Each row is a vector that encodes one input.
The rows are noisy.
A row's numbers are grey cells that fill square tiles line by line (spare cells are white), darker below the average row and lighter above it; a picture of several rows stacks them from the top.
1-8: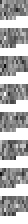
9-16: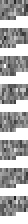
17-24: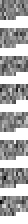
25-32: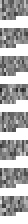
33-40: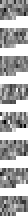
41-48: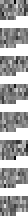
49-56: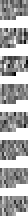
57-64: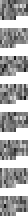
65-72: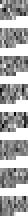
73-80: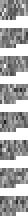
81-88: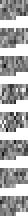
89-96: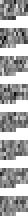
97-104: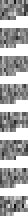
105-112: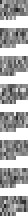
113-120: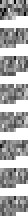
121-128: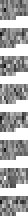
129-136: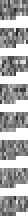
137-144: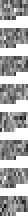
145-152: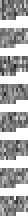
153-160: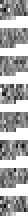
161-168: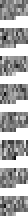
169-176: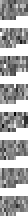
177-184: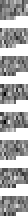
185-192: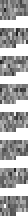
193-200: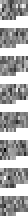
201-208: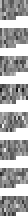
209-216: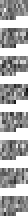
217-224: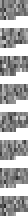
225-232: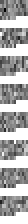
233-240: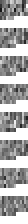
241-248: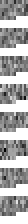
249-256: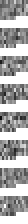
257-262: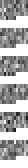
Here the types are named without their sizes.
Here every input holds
three true/false values.
